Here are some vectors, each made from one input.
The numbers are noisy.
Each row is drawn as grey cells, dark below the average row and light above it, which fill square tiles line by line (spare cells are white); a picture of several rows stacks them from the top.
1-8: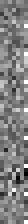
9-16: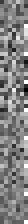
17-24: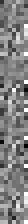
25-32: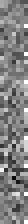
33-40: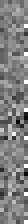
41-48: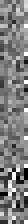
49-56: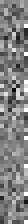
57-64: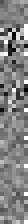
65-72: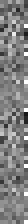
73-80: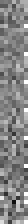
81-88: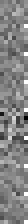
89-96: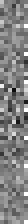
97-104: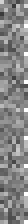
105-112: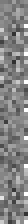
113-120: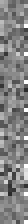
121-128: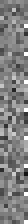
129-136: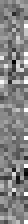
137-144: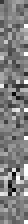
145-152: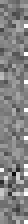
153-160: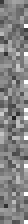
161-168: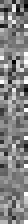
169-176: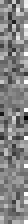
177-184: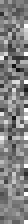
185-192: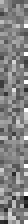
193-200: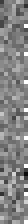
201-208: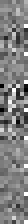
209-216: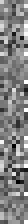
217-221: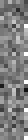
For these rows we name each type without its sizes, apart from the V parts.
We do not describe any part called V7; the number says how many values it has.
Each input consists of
a list of items, each a true/false value and a value of V7.
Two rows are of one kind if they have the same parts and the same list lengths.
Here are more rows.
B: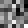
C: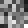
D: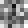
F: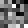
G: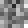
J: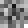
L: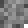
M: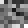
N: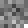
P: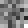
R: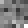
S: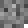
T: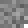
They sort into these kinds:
B, J, L, N, P, R, S
C, D, G, T
F, M

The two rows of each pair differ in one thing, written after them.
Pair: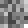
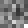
the true/false value in item 1 of the list
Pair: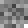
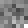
the value of V7 in item 2 of the list
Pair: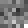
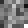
the true/false value in item 1 of the list
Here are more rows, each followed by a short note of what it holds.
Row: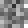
a list of one item
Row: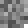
a list of two items
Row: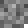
a list of two items
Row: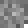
a list of one item
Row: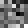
the empty list
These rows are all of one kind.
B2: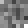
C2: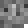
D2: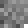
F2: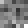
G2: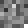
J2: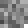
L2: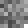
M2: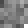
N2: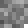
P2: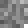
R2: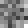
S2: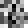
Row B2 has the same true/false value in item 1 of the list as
F2 and R2.
